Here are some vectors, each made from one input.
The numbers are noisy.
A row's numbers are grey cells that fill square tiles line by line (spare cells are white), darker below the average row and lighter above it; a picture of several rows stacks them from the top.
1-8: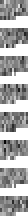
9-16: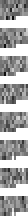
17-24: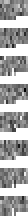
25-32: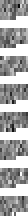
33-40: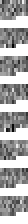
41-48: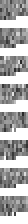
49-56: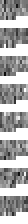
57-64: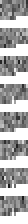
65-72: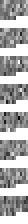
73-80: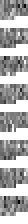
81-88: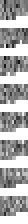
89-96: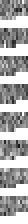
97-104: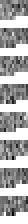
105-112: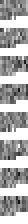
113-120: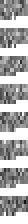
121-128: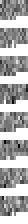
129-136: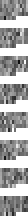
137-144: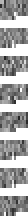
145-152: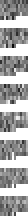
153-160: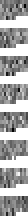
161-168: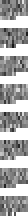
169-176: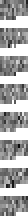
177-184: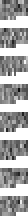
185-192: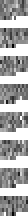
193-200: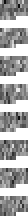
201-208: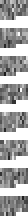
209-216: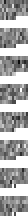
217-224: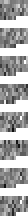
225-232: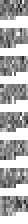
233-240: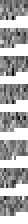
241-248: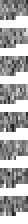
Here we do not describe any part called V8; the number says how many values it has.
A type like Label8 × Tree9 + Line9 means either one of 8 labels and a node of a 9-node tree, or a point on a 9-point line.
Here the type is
Bool × (Line6 + Line9) × V8.
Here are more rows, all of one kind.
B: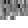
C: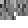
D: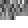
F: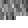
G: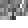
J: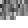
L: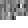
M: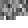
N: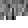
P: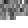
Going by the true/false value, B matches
F and L.
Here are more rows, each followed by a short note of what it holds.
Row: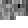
a point on a 9-point line, a true/false value and a value of V8
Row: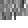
a point on a 6-point line, a true/false value and a value of V8
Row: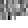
a point on a 6-point line, a true/false value and a value of V8
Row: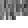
a point on a 9-point line, a true/false value and a value of V8
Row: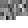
a point on a 9-point line, a true/false value and a value of V8
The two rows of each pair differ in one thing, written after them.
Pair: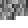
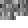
the value of V8
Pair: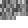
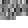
the value of V8
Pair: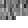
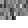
the true/false value
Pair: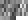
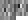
the true/false value
